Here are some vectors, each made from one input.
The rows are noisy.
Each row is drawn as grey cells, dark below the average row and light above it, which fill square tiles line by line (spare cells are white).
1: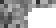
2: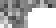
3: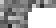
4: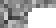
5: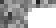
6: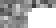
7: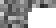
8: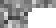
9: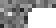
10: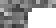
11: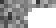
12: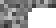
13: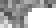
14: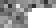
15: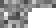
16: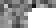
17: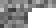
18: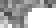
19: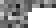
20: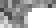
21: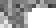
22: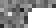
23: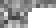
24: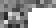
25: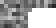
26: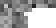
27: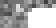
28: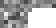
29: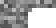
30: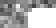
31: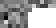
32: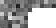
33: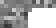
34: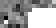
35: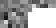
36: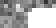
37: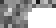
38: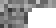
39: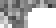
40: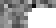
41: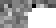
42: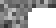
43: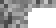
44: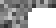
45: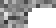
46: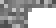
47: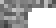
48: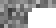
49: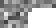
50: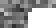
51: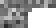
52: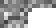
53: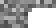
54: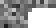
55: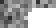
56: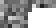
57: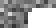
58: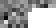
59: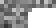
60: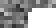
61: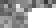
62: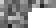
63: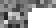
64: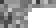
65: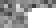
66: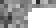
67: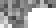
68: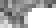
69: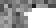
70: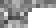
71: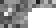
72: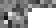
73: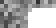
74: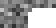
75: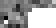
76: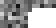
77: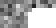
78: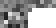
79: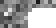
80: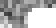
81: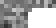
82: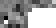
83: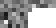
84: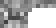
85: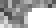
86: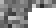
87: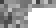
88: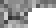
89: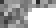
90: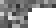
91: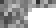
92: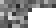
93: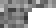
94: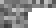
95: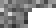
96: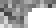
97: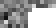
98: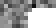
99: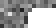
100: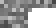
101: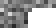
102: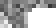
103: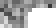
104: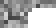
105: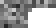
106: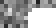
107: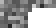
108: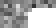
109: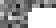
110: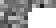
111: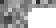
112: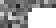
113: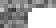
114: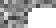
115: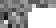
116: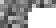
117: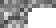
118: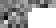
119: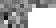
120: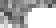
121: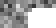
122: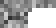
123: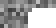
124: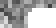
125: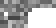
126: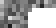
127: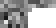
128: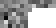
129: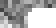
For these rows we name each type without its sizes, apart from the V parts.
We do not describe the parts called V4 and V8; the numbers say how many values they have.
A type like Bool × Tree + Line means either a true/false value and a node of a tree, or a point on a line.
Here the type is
(Label × Line + V4) × V8.
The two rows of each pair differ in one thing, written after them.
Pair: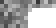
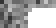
the label
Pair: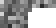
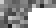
the label
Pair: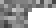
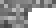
the place on the line
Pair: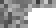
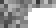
the label
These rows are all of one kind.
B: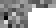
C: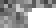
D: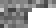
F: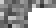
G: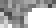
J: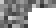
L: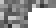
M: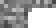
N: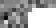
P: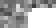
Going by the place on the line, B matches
C, D, J and M.
